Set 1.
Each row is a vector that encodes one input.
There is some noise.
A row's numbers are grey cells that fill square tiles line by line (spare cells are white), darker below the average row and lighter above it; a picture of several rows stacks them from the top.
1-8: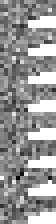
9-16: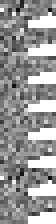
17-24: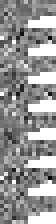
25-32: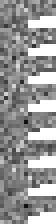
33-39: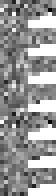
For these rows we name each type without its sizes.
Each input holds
a point on each of two lines, together with either a fixed value, or three true/false values.
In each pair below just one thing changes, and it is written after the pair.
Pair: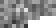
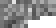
one of the three true/false values
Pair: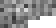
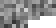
the place on one of the two lines
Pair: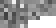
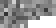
the place on one of the two lines
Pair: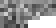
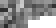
the place on one of the two lines
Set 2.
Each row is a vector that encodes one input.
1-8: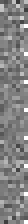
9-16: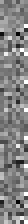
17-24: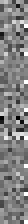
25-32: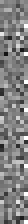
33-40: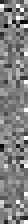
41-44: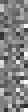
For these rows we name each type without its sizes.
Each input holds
a point on a line, together with either a fixed value, or three true/false values.
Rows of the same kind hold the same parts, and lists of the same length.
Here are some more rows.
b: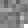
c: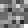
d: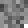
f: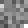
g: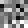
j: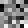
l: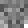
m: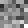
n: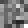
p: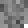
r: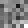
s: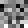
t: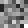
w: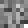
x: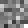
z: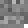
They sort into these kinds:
b, c, f, g, m, r, w, x, z
d, j, l, n, p, s, t

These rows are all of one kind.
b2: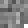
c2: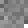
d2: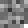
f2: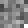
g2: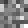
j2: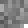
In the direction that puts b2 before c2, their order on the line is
b2, f2, j2, c2, g2, d2.
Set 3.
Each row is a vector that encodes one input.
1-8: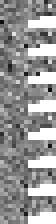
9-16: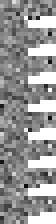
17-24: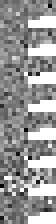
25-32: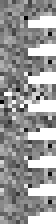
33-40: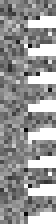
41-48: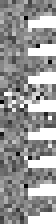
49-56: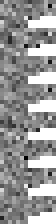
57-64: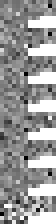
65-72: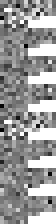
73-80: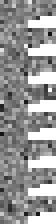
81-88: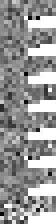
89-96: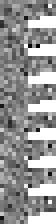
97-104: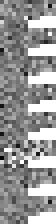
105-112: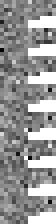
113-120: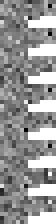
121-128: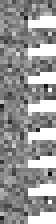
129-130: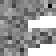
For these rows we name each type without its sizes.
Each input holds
a list of points on a line.
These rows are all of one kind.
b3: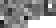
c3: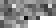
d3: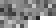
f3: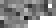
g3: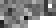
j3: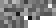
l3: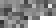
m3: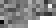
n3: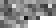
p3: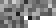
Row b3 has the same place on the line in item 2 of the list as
g3 and m3.
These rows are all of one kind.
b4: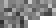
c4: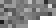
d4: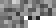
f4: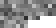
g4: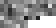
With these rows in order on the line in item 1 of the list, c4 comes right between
b4 and f4.
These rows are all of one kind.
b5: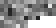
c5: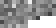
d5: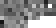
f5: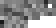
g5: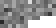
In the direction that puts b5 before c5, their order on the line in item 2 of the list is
b5, c5, g5, f5, d5.
